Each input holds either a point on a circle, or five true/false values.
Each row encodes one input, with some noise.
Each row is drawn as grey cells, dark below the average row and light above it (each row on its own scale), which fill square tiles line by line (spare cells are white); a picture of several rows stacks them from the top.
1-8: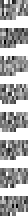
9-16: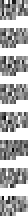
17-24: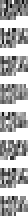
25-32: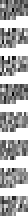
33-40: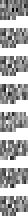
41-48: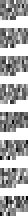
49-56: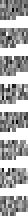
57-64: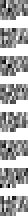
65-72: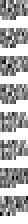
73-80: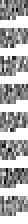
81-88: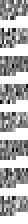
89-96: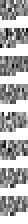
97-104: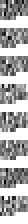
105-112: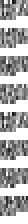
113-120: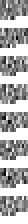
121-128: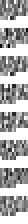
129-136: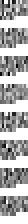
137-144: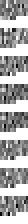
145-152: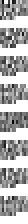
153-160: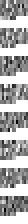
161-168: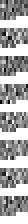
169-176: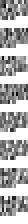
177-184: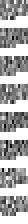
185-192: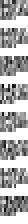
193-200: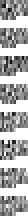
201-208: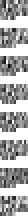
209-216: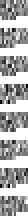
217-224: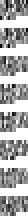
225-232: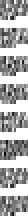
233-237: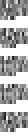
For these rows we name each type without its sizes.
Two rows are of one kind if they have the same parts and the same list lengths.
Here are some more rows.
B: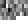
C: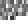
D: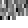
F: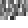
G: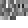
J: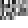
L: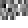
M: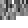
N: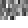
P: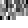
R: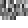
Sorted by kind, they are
B, C, F, G, J, L, N, R
D, M, P

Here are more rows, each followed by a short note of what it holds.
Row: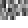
five true/false values
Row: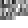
five true/false values
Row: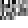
five true/false values
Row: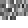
five true/false values
